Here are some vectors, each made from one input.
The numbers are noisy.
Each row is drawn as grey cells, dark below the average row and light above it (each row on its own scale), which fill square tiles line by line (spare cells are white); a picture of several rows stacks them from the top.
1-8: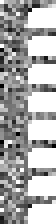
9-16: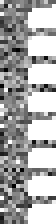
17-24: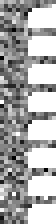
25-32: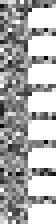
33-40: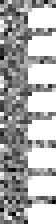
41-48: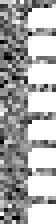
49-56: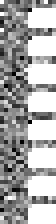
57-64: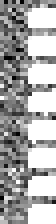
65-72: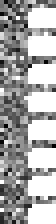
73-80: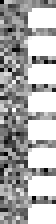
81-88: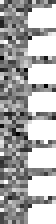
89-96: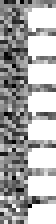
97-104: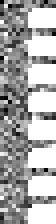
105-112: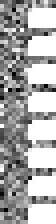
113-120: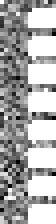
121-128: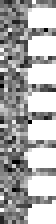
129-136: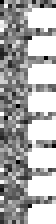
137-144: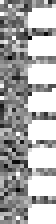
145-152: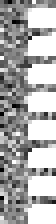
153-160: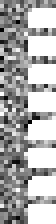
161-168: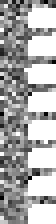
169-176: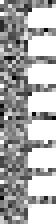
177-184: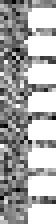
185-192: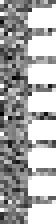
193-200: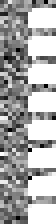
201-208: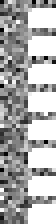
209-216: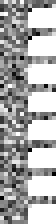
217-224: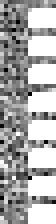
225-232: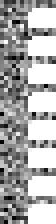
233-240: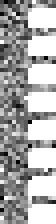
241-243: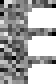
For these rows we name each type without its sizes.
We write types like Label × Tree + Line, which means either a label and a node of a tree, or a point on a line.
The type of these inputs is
Bool × (Label + Line).
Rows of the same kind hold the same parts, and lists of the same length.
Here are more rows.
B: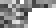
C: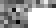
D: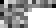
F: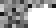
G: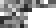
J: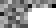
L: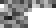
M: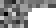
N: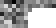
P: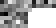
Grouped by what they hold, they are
B, D, P
C, F, G, J, L, M, N

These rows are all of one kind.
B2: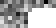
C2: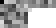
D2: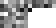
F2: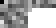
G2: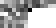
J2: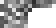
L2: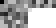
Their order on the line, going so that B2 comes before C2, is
G2, B2, J2, L2, C2, D2, F2.
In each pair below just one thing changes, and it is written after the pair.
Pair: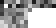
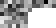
the place on the line
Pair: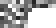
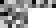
the true/false value
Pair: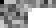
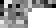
the place on the line
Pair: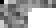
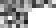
the place on the line
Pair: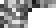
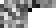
the place on the line
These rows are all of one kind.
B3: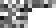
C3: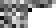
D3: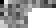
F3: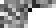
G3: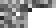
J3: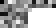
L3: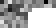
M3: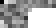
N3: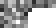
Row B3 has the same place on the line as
D3 and M3.
